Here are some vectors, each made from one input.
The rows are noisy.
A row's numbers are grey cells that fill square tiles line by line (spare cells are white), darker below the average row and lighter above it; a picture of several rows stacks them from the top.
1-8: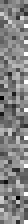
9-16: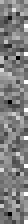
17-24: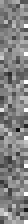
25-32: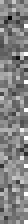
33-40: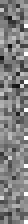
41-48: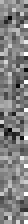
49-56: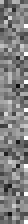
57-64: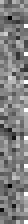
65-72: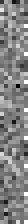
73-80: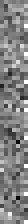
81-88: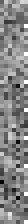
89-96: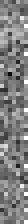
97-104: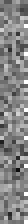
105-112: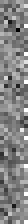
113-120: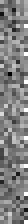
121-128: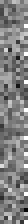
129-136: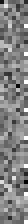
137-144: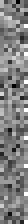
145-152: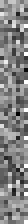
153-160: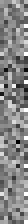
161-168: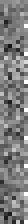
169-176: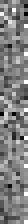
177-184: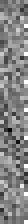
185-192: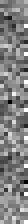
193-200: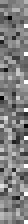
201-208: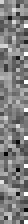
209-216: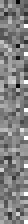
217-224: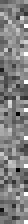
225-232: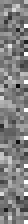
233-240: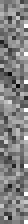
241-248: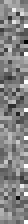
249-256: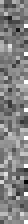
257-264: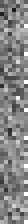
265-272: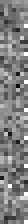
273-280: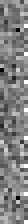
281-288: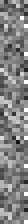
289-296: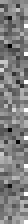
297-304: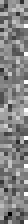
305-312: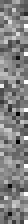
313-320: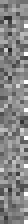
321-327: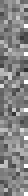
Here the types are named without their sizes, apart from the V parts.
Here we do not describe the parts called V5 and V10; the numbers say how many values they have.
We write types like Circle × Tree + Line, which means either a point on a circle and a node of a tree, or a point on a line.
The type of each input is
(Label + Tree) × Line + V5 × V10.
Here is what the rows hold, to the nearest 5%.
About 60% of them hold a point on a line, together with either a label, or a node of a tree. The rest hold a value of V5 and a value of V10.
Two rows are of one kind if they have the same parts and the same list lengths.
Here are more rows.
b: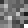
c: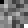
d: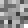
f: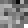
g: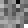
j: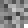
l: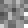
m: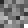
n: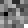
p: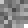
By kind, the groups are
b, c, f, g, m, n
d, j
l, p

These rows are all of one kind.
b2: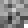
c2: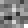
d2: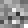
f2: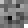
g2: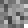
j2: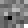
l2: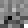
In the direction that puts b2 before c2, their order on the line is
b2, l2, j2, f2, c2, g2, d2.
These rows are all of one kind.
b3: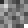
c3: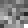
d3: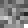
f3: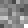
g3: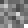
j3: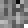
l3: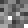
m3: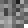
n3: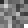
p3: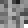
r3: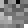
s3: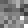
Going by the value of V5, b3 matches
g3, l3 and n3.
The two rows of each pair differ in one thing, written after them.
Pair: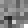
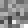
the place on the line
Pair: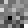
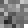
the node of the tree
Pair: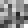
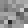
the place on the line
